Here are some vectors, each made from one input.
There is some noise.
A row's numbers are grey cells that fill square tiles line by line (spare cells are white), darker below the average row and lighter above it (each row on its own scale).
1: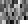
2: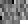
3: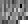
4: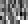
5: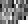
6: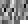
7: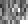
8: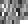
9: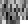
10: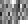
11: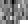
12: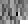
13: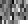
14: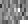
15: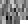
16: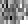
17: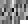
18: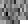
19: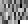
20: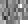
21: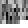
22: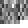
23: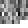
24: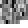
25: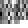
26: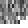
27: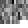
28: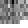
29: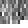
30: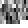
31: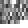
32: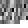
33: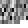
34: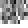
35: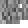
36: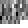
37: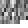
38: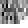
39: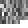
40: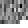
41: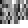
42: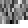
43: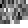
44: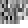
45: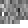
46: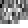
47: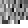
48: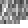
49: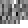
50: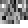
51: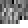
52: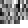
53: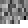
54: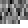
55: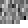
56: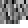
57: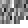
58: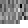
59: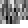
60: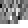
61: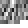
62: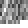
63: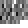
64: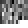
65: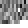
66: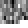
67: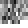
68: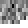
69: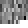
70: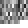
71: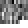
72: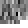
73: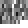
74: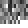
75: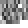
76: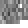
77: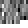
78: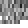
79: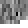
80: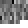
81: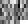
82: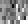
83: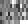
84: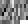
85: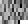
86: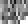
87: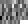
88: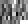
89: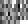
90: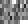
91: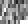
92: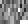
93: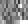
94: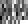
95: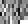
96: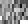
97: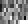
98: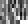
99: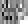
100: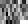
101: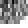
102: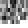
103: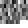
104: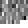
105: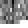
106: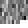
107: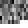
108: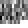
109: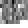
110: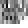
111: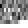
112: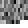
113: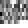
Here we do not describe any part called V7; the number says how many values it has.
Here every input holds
a value of V7, together with either a point on a 5-point circle and a true/false value, or a fixed value.
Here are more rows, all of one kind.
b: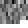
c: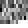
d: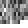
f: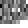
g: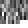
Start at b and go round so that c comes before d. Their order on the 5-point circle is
b, g, c, f, d.
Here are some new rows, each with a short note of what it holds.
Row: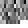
a point on a 5-point circle, a true/false value and a value of V7
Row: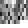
a value of V7
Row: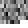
a point on a 5-point circle, a true/false value and a value of V7
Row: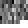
a point on a 5-point circle, a true/false value and a value of V7
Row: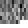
a point on a 5-point circle, a true/false value and a value of V7
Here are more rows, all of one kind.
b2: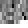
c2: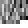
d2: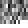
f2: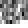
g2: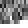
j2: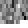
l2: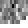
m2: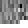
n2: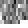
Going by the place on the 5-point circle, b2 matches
j2, l2 and m2.
